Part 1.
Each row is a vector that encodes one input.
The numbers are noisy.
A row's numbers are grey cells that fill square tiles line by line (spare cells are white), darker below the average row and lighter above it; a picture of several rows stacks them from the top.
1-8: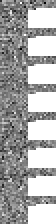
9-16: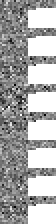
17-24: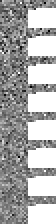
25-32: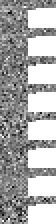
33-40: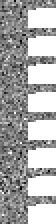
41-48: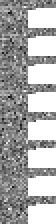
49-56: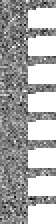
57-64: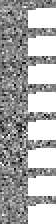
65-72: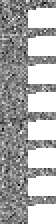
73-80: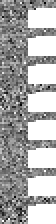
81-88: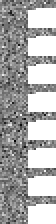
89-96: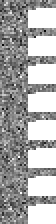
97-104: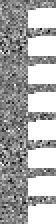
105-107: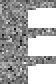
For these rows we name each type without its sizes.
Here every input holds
a true/false value, together with a list of points on a line.
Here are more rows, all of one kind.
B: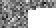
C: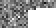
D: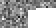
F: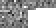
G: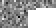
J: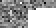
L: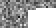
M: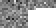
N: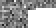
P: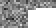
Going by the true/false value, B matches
C and J.
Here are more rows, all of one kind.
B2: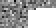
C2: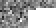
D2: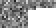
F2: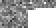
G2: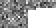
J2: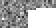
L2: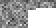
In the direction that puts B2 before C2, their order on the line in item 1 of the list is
J2, B2, L2, C2, F2, D2, G2.
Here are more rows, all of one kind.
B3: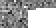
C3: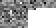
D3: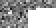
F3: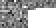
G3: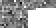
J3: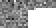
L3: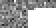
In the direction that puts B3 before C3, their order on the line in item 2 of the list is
G3, J3, B3, C3, F3, D3, L3.
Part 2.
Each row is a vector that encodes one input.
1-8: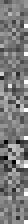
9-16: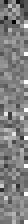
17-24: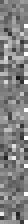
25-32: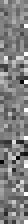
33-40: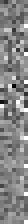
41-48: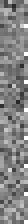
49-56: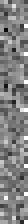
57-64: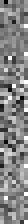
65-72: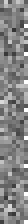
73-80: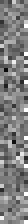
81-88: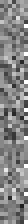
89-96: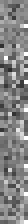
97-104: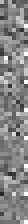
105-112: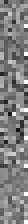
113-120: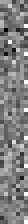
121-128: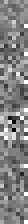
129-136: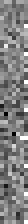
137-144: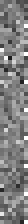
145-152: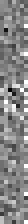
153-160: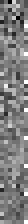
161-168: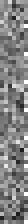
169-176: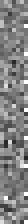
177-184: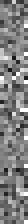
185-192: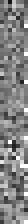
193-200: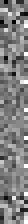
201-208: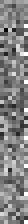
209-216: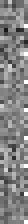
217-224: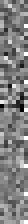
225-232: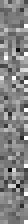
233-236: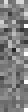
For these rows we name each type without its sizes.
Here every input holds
a point on a line, together with either a point on a line, or five true/false values.
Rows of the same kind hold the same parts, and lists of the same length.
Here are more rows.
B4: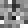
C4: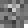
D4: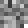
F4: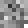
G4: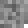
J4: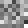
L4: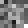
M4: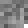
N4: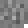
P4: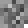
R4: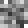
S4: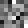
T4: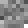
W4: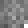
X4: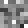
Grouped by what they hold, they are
B4, C4, D4, G4, M4, N4, P4, R4, S4, T4, W4, X4
F4, J4, L4

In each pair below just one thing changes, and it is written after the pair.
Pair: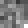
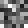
the place on the line
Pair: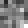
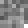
one of the five true/false values
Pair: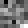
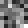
one of the five true/false values
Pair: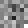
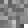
one of the five true/false values
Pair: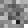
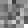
the place on the line
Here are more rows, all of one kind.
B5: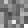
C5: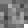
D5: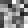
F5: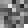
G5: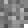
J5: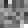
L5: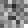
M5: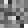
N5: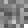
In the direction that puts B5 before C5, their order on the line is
D5, M5, G5, N5, B5, C5, J5, L5, F5.
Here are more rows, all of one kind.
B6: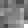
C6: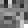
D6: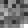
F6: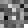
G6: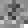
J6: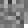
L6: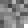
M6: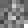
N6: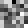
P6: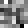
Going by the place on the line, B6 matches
G6 and J6.
